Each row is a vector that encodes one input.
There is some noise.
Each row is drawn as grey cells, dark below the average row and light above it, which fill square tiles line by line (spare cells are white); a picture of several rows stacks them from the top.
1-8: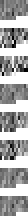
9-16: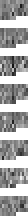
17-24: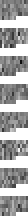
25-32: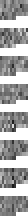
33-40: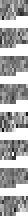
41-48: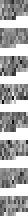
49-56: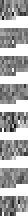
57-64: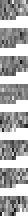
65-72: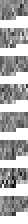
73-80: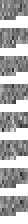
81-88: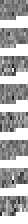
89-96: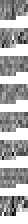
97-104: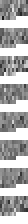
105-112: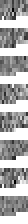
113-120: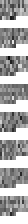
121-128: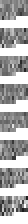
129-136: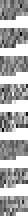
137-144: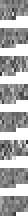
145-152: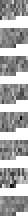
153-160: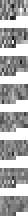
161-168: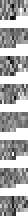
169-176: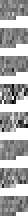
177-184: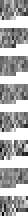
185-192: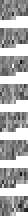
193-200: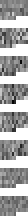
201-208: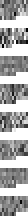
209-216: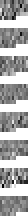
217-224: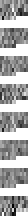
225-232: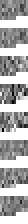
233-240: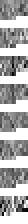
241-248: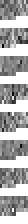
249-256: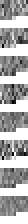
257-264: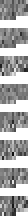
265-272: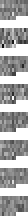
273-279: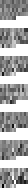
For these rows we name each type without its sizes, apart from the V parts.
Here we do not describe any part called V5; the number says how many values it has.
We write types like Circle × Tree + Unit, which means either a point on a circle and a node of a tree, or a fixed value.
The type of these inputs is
(Bool × Bool × Bool + Label) × Line × V5 + Circle.
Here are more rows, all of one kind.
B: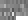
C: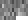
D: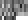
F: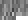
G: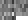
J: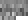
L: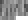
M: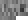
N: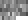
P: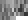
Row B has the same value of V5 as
C, D, N and P.
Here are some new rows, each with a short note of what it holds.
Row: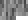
a label, a point on a line and a value of V5
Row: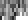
a point on a circle
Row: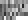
a point on a circle
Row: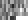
a point on a circle
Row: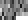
a point on a line, three true/false values and a value of V5
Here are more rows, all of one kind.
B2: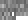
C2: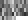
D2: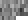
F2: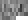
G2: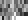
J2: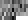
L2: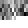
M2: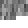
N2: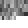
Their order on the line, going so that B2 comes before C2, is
L2, F2, J2, D2, B2, G2, N2, M2, C2.
